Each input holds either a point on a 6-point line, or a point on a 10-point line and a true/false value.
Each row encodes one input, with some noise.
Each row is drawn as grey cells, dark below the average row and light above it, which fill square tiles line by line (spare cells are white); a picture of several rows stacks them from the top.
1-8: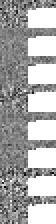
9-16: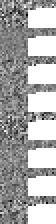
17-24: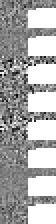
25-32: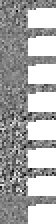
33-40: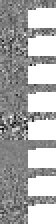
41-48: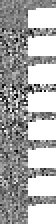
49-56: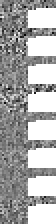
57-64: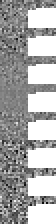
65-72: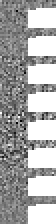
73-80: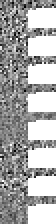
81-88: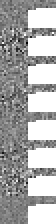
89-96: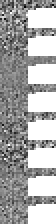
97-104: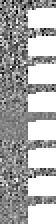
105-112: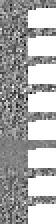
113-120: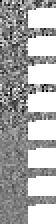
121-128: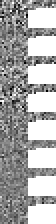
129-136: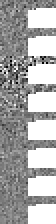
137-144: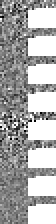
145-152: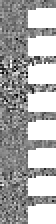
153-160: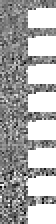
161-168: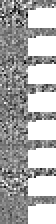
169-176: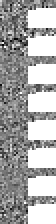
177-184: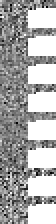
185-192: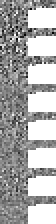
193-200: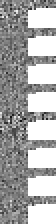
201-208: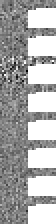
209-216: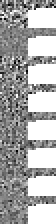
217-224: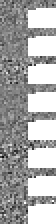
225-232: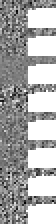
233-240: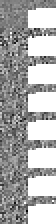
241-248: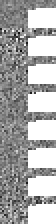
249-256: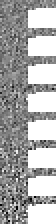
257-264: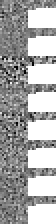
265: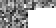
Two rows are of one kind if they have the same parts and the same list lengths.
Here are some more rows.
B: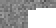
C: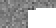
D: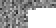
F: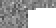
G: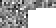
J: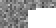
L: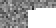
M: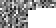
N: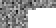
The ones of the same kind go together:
B, D, F, G, J, M, N
C, L

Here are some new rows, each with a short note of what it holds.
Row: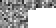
a point on a 10-point line and a true/false value
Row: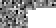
a point on a 6-point line
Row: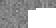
a point on a 10-point line and a true/false value
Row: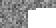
a point on a 10-point line and a true/false value
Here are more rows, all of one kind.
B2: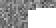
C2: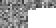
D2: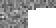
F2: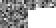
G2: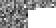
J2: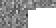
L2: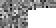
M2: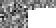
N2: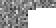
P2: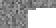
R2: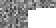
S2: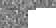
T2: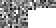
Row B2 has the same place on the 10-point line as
G2, J2, L2 and M2.
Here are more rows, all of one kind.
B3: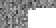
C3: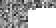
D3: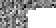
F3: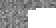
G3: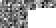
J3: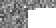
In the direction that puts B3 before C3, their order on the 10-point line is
B3, J3, F3, D3, C3, G3.
